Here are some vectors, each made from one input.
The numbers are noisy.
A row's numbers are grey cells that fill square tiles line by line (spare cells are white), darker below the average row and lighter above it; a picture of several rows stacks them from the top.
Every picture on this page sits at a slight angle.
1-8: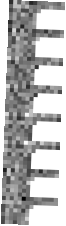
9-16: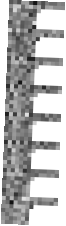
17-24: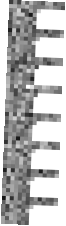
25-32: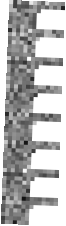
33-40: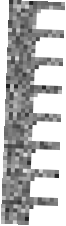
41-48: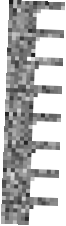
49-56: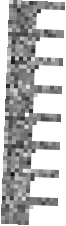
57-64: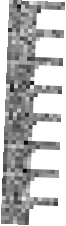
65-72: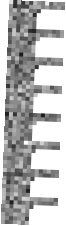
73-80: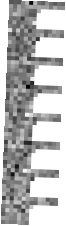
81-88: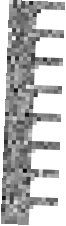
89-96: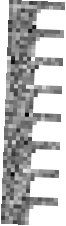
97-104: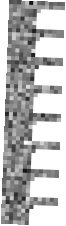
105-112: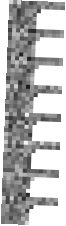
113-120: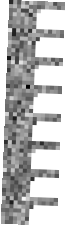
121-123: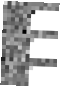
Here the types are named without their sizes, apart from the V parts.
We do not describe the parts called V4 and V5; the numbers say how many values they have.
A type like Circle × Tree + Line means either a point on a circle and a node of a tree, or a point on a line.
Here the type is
Bool × (Line + V4 × V5).
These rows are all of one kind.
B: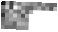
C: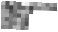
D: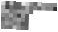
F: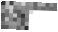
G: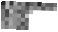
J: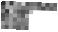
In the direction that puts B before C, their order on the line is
B, C, D, F, J, G.
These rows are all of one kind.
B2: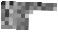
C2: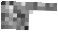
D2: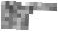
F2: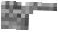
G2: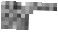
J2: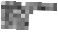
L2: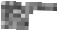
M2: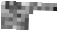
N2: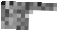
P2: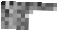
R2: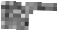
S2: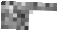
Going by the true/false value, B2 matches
C2, N2, P2 and S2.
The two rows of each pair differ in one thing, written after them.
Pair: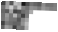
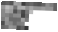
the value of V4
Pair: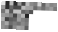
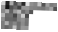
the value of V5
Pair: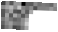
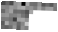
the value of V4
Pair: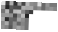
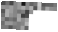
the true/false value
